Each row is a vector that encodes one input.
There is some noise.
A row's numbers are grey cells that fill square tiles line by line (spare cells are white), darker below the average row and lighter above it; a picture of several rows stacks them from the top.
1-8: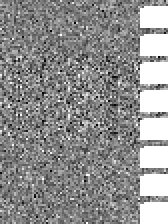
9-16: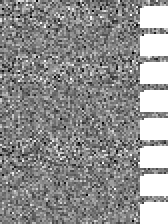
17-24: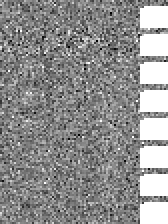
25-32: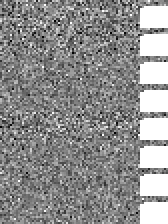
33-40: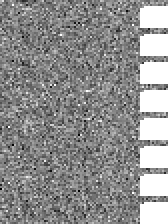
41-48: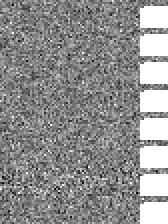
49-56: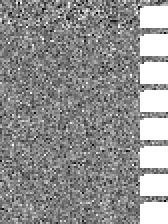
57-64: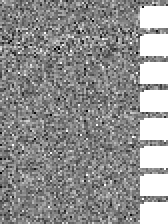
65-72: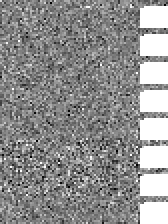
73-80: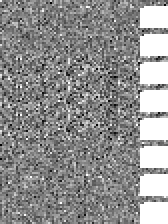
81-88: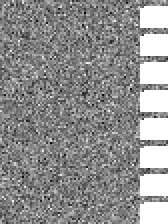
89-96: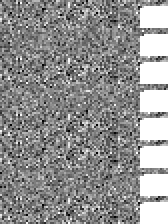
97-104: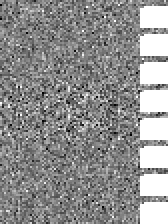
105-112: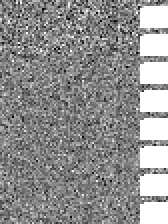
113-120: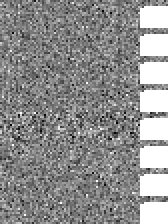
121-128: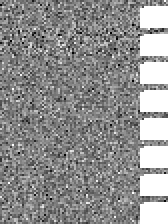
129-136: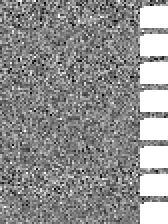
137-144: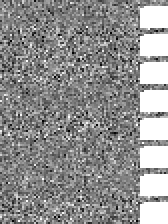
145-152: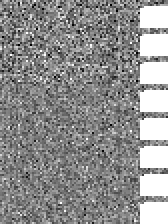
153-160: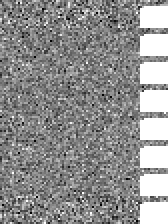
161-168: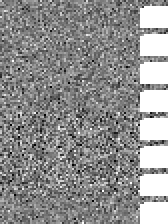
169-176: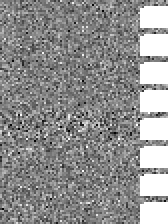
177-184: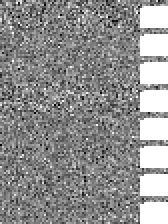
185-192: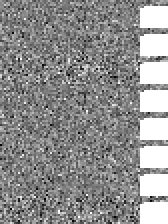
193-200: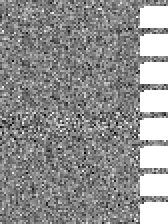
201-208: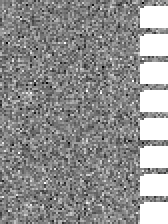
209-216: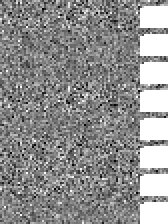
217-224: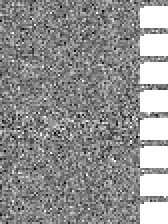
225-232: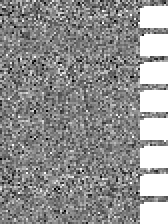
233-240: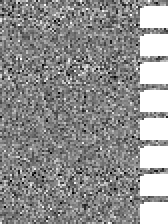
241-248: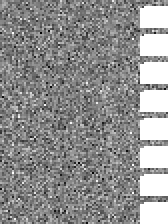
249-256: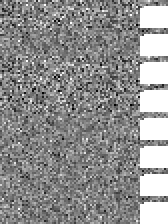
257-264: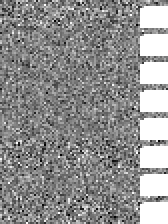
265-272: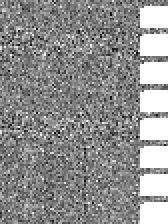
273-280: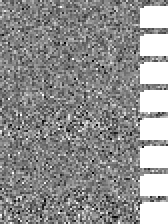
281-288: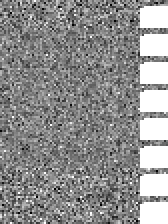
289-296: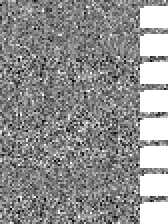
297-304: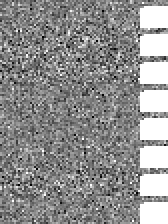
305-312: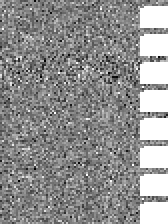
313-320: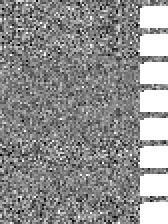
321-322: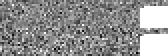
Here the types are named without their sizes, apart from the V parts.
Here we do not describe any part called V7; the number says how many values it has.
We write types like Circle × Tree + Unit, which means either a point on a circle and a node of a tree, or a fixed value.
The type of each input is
(Bool × Circle + Line) × Circle + V7.
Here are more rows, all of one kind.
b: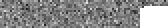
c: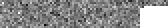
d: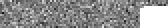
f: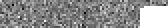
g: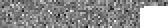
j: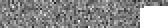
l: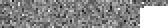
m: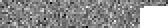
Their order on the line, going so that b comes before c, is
l, f, d, j, g, b, m, c.
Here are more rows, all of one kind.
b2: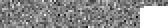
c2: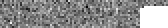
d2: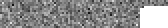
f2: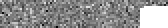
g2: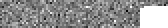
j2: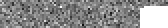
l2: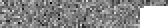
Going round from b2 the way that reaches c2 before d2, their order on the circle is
b2, c2, d2, j2, l2, f2, g2.
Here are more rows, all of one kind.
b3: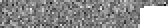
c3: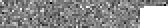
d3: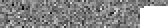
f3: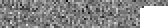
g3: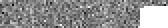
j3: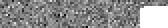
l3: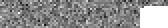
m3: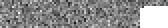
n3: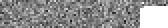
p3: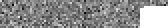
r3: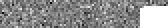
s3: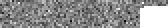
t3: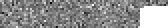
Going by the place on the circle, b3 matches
c3, g3, r3 and t3.
